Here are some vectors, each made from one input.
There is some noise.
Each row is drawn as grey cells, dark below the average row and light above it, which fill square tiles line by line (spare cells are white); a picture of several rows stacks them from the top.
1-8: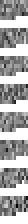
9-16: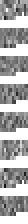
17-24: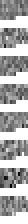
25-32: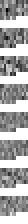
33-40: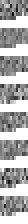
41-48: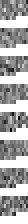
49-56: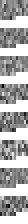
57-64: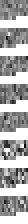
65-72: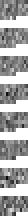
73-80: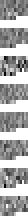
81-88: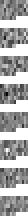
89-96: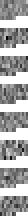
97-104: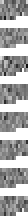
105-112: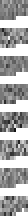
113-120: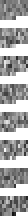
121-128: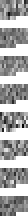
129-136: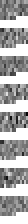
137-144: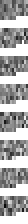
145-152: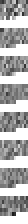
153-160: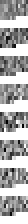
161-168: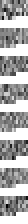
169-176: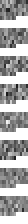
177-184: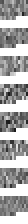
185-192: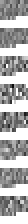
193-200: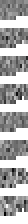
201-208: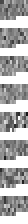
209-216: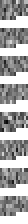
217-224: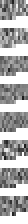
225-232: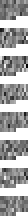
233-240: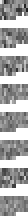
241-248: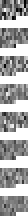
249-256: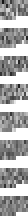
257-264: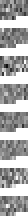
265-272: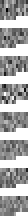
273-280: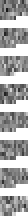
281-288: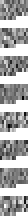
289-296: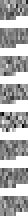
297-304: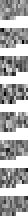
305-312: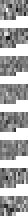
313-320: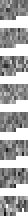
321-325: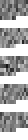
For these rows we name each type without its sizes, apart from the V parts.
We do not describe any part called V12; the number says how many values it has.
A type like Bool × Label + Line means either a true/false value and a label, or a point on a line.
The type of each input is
((Bool × Bool × Bool × Bool + Unit) × V12 + Line) × Tree × Tree × Tree.
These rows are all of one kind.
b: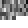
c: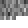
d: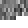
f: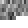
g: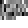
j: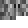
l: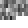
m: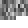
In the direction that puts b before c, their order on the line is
l, b, j, d, f, m, c, g.
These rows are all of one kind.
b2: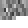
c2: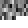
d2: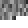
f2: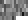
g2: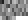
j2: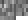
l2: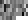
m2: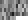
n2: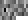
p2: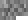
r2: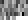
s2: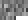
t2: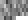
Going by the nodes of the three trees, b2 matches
n2, p2 and r2.
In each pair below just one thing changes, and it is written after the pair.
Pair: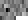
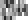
the node of one of the three trees
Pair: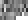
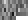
the value of V12
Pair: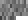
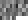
the value of V12
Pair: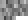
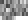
the value of V12
